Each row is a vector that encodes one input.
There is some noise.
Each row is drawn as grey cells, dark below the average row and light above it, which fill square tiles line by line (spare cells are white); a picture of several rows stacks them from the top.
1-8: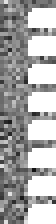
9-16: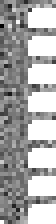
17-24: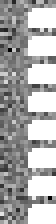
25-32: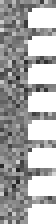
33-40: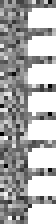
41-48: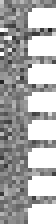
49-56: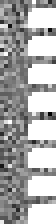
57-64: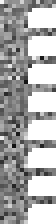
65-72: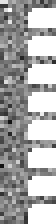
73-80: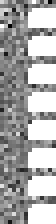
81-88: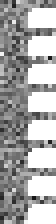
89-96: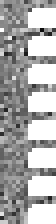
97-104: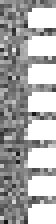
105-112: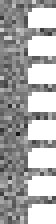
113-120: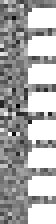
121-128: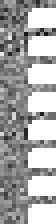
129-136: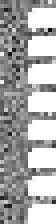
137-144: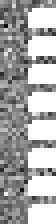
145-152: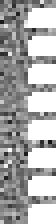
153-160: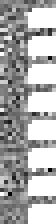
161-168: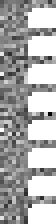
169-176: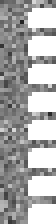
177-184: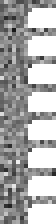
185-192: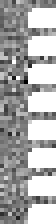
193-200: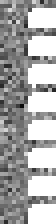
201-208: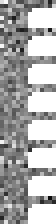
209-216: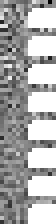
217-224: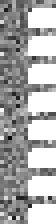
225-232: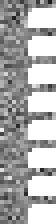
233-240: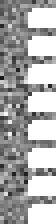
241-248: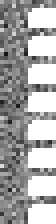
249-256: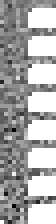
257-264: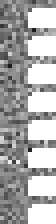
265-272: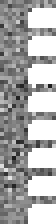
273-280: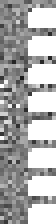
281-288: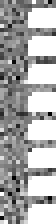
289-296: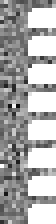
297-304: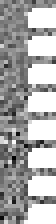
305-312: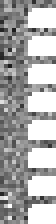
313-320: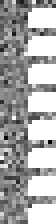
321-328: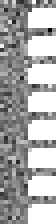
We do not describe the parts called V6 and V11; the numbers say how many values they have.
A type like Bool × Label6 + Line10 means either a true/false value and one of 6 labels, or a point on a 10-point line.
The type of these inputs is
Bool × Bool × Bool × (Line10 + V6 × V11).
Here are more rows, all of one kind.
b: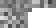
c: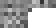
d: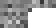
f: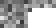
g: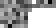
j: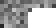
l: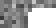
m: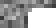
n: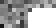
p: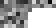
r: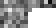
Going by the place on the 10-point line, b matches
c, d and f.
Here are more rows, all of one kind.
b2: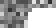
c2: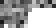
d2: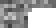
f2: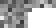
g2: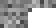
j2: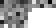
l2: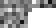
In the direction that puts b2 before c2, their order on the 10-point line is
b2, f2, g2, l2, c2, j2, d2.
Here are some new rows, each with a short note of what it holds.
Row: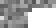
three true/false values, a value of V6 and a value of V11
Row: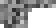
three true/false values, a value of V6 and a value of V11
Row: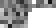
a point on a 10-point line and three true/false values
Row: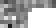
a point on a 10-point line and three true/false values
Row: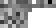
a point on a 10-point line and three true/false values
